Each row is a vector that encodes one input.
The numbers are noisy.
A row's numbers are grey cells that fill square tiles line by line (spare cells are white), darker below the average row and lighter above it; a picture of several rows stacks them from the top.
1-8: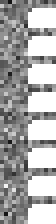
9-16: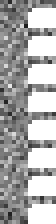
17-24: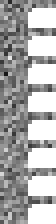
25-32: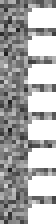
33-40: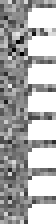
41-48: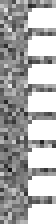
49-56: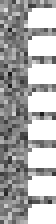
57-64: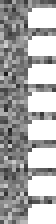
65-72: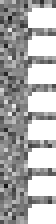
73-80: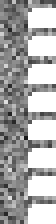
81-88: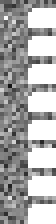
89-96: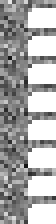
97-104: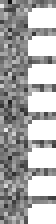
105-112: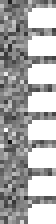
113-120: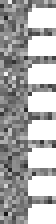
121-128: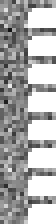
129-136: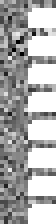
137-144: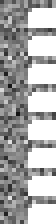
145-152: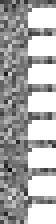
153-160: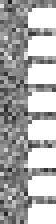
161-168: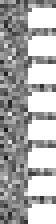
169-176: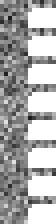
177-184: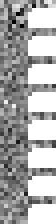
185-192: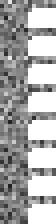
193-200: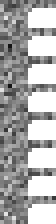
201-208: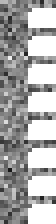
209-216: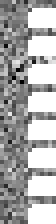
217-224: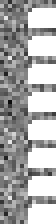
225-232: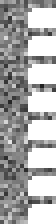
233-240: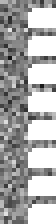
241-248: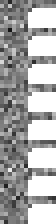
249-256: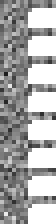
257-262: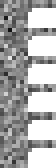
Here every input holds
a list of up to two points on a 10-point line.
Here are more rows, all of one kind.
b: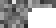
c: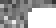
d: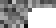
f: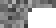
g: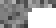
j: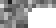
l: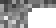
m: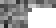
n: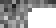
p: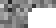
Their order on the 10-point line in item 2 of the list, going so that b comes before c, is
f, p, d, b, j, g, c, n, l, m.
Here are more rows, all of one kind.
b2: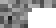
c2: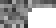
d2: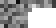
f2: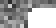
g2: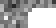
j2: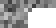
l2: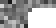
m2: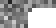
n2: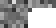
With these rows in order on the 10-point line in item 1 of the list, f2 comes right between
c2 and l2.
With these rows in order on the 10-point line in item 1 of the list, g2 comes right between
j2 and m2.
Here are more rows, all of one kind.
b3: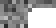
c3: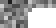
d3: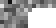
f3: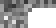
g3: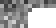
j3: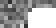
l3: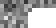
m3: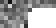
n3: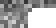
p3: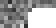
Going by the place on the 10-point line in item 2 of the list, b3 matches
g3, l3 and n3.
